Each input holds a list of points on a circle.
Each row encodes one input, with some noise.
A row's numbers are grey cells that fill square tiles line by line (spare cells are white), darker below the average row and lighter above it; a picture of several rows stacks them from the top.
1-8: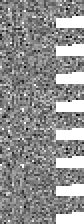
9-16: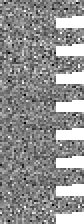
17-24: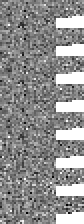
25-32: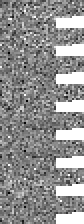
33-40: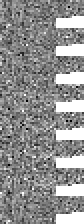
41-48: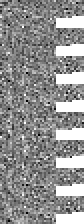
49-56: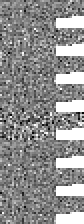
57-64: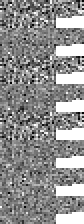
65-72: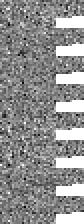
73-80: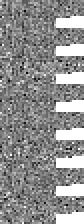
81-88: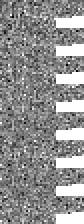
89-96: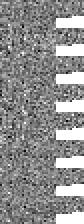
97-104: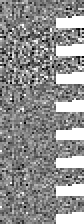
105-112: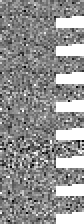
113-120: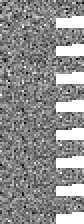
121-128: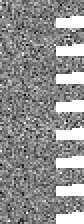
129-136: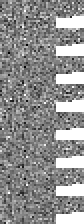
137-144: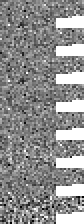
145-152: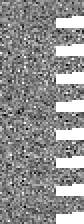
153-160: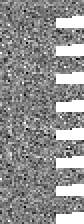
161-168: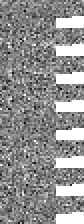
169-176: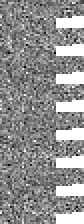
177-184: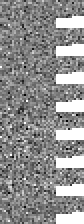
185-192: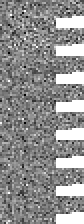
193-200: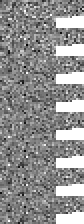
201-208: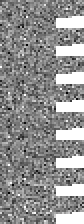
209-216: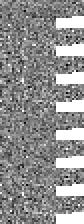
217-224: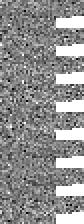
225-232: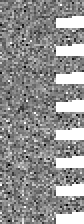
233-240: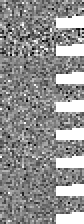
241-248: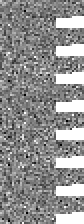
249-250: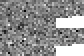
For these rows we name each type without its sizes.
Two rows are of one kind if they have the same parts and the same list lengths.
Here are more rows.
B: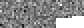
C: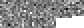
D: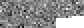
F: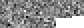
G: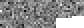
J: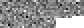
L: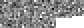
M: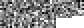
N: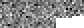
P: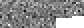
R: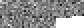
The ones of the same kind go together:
B, D, G, P, R
C, F, J, L, N
M

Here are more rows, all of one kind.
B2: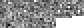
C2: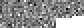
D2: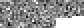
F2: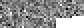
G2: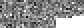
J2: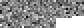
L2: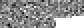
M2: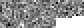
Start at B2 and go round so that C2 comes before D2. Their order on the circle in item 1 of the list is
B2, F2, L2, C2, G2, M2, D2, J2.
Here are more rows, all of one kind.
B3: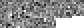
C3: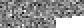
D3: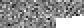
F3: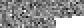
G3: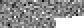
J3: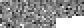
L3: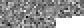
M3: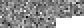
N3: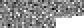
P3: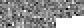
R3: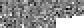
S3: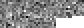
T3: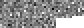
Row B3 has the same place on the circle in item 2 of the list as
C3 and F3.
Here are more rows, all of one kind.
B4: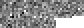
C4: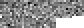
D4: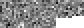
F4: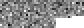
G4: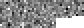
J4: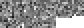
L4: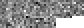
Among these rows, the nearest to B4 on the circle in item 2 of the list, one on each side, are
C4 and J4.
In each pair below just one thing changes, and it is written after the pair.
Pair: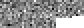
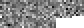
the place on the circle in item 2 of the list
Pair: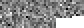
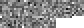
the place on the circle in item 1 of the list
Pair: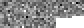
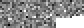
the place on the circle in item 1 of the list
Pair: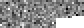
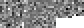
the place on the circle in item 1 of the list
